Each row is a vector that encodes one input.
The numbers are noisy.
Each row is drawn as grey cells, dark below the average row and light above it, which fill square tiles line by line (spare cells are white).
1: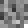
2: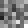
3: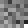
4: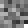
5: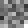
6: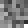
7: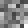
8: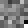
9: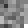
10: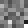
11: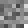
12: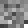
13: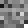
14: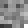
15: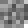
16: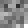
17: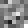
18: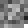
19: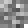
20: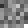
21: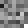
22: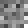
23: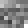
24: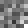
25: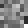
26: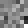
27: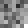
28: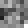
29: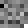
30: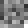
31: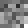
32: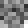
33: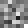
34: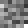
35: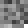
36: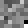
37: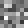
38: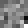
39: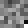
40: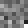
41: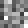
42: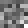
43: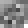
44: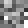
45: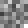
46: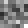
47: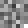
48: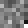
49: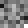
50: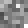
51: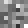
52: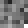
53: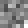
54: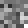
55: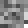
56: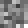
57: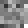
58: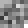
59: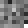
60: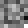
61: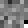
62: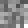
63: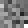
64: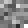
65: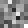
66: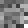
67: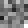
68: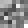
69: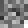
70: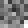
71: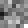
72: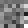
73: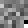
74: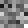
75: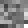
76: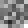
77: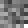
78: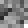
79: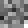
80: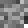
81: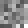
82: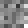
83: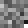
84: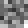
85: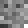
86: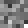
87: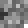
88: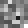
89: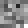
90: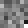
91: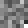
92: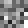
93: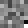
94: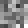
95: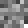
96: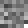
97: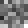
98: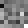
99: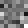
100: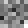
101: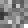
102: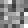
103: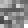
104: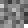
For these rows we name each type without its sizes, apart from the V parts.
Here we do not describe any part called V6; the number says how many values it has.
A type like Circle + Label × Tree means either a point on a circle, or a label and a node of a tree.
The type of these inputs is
Bool × (Circle + V6).
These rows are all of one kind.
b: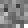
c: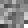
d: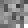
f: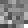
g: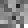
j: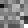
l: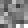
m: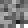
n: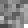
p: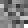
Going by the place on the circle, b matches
c, f, l and m.
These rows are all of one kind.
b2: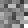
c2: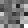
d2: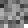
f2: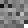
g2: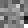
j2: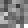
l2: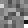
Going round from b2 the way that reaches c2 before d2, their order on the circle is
b2, c2, f2, d2, g2, l2, j2.
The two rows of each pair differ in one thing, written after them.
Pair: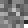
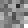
the place on the circle
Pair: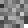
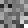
the place on the circle
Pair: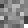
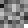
the true/false value
